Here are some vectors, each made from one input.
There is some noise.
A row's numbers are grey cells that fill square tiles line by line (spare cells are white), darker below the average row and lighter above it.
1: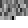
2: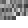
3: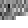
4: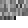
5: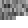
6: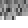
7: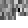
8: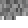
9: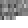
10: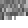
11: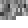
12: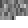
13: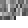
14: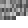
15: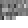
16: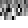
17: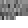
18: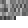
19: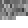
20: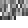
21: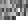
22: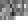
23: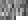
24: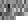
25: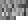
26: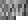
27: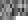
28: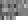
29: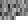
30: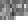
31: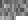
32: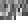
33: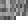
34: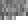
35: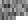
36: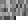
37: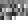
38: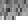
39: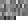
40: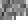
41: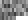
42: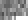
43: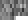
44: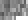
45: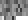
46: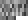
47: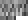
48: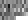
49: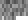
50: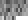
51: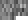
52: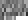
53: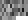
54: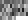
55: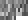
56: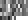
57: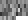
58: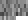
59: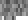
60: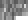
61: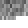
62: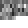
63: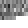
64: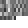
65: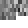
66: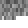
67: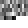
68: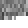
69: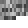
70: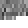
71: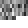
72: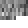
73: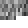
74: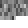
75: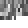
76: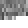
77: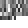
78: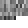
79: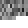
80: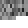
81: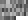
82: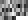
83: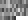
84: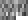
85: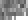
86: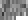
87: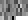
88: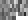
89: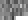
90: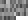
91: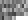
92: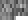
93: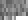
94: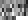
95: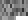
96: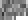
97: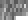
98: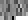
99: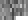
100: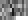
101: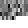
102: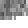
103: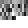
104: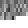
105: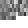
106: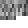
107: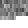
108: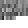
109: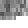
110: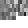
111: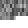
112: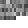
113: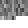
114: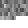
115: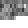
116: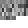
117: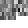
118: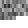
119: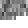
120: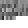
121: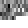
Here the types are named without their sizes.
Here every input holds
either four true/false values, or a list of points on a line.
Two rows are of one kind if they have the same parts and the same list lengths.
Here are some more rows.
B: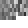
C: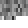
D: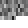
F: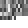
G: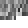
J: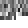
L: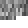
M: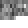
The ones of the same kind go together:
B
C, D, M
F
G, J, L

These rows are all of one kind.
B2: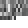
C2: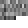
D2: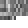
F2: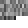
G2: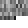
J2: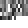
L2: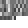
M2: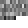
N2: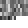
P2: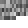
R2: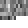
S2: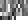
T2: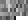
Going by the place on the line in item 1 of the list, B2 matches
L2 and T2.
